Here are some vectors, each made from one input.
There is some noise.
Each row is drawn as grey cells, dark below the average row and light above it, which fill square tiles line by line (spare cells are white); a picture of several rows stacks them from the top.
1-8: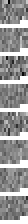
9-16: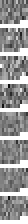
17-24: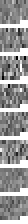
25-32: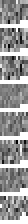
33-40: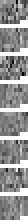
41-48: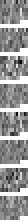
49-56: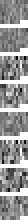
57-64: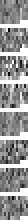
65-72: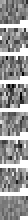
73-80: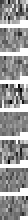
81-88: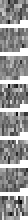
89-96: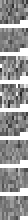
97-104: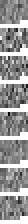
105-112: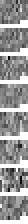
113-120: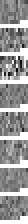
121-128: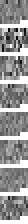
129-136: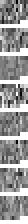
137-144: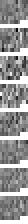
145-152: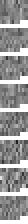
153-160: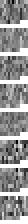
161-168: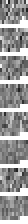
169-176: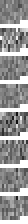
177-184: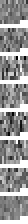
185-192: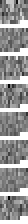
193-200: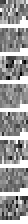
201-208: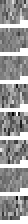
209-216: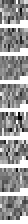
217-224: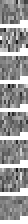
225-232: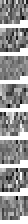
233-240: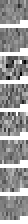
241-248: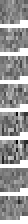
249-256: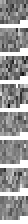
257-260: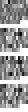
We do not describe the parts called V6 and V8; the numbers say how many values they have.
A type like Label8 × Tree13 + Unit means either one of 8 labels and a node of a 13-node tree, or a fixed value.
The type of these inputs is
Bool × Circle10 + Tree10 × (Unit + V6 × V8).
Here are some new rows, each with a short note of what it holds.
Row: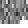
a point on a 10-point circle and a true/false value
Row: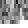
a node of a 10-node tree, a value of V6 and a value of V8
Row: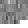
a node of a 10-node tree
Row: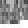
a node of a 10-node tree
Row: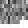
a point on a 10-point circle and a true/false value
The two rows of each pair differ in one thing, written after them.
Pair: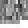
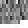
the value of V8
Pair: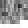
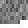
the node of the tree
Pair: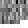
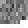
the value of V6
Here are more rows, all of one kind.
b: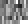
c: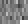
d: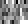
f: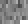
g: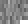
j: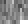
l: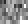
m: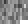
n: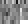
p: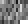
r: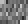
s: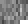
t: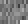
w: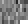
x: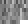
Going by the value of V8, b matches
g, l, r and w.
